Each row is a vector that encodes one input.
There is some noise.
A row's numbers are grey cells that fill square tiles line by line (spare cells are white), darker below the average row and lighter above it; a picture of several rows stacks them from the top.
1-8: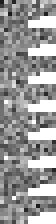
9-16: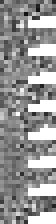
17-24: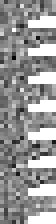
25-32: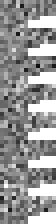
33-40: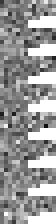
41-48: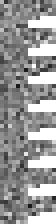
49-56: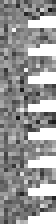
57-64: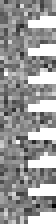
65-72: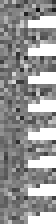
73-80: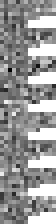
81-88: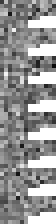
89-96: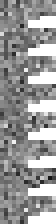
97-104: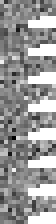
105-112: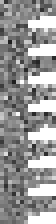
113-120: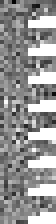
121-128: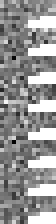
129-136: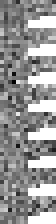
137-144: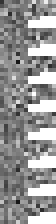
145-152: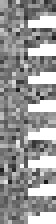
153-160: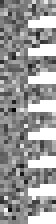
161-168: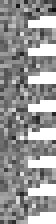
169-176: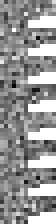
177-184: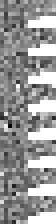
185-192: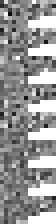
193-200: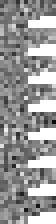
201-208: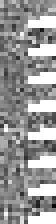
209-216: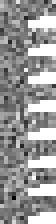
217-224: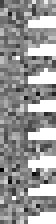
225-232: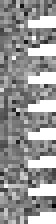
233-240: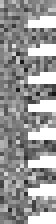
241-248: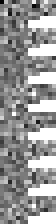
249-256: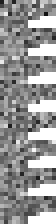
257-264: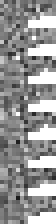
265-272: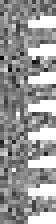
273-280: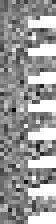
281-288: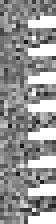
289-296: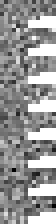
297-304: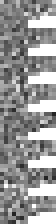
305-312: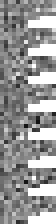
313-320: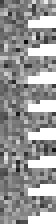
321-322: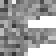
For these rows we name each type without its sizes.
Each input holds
a label, together with either a fixed value, or four true/false values.
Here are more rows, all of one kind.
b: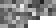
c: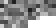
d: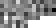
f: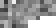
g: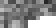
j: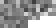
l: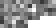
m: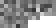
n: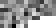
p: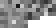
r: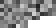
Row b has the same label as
n and r.
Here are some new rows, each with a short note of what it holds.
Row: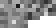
a label and four true/false values
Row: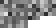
a label
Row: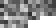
a label and four true/false values
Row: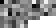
a label
